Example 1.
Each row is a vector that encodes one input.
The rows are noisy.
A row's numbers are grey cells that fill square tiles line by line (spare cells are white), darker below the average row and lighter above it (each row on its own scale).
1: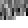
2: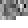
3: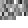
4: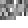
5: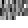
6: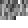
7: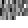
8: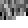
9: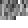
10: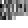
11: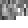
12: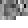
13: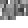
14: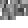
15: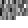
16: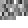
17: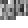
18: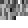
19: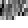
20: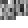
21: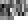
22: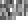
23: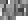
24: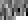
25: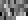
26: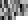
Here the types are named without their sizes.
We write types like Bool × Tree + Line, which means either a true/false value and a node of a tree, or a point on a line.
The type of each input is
Label.
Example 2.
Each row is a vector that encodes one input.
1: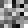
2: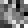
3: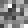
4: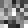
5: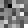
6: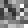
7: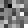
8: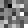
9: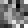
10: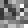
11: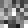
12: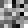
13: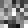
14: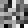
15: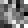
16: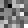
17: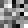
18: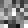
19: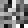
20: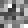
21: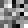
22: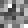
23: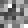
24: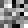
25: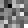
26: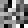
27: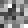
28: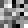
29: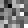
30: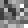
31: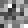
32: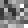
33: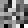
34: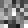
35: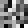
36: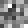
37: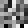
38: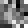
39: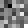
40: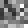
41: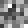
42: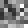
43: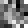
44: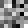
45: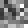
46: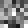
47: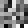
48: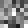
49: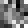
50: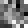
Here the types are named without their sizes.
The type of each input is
Line.
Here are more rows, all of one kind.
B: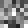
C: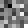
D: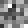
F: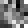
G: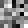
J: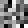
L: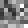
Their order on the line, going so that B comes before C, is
B, G, D, L, C, J, F.
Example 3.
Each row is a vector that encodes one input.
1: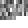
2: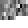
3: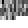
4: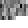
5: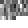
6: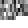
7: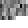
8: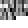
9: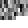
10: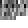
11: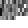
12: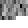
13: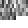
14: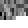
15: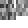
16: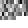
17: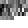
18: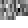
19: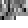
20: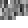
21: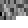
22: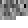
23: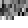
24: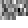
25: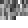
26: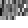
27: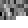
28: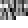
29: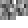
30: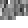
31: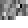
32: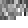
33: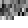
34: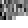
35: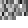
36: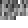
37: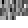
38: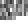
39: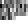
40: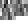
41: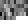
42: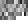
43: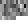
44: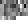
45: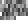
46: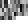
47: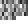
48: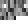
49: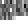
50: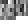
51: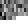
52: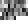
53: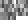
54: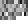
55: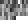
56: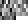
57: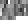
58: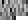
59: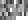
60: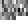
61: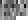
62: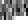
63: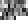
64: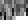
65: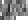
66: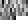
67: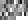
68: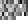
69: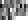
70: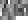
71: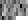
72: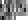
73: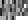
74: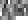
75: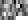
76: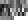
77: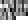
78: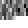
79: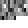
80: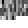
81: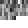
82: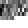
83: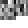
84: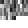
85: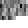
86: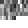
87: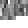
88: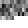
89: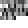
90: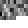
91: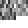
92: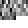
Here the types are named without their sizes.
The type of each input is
Label.
